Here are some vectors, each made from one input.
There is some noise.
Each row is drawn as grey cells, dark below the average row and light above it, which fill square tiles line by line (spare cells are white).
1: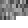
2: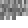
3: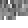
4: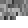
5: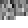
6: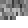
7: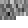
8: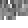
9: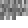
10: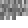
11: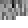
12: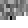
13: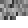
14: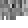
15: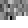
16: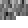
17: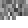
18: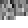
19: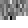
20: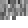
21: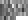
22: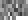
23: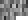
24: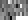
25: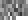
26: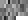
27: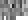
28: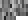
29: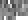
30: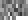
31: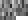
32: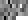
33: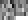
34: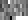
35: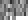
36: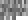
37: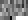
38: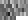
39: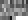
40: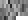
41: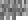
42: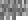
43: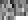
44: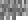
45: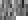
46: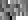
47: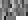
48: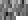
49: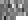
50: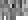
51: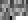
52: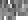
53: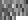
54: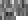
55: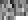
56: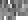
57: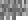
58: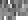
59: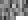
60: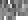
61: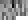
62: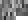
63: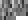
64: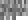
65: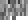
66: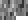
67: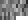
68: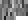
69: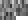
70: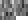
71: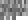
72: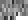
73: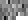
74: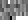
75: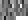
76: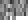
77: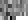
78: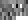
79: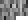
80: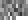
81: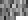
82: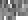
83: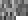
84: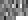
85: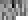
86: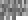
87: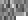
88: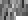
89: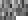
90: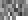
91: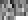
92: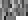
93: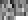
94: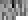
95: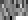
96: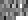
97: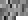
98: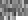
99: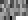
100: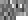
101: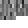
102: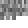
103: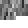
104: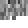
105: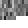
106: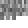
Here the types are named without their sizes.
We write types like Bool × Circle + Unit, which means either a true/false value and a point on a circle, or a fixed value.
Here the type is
(Bool × Bool × Bool + Unit) × (Label × Label + Unit).
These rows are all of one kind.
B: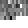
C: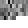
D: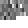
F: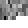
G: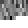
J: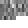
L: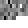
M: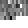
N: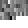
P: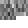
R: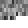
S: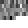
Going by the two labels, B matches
D, L and M.
